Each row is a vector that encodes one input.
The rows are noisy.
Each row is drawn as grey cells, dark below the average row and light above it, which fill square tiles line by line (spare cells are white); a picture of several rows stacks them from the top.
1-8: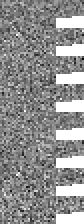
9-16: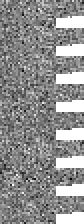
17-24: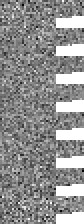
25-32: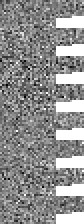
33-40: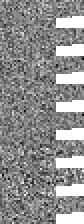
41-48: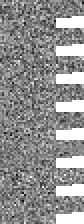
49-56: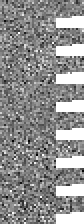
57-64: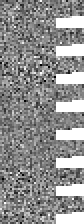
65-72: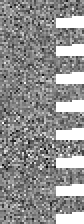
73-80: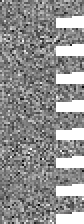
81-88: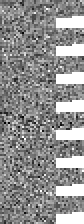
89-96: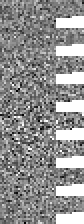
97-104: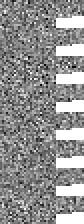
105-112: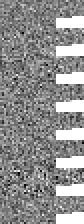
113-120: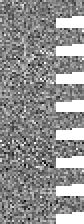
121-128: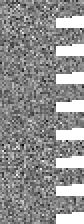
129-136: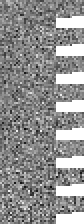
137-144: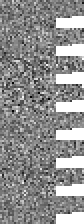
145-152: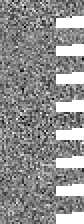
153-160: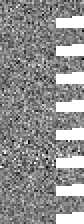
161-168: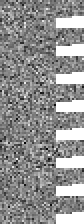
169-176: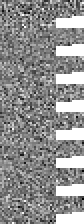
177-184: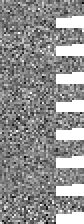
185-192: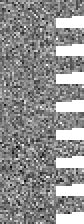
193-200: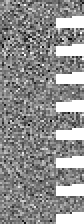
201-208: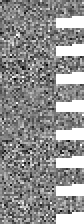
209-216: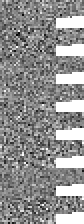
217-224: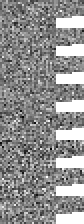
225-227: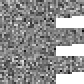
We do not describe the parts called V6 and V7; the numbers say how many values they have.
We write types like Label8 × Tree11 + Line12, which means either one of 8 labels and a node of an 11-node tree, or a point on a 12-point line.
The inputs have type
Bool × V6 × V7 + Tree10 + Unit.
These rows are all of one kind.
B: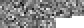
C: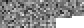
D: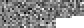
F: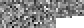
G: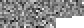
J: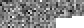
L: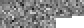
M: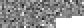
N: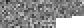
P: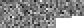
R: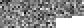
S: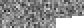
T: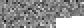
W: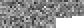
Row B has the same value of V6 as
F, L, P and W.
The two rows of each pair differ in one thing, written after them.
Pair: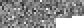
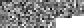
the value of V7
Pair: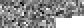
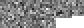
the value of V7
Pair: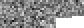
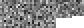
the value of V7
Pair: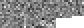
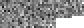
the true/false value
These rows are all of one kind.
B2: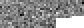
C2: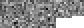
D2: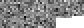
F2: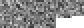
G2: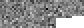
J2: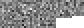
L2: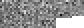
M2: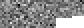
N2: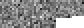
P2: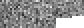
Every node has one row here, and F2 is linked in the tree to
B2.
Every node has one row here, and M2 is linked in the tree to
J2.
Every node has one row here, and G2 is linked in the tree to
C2 and J2.
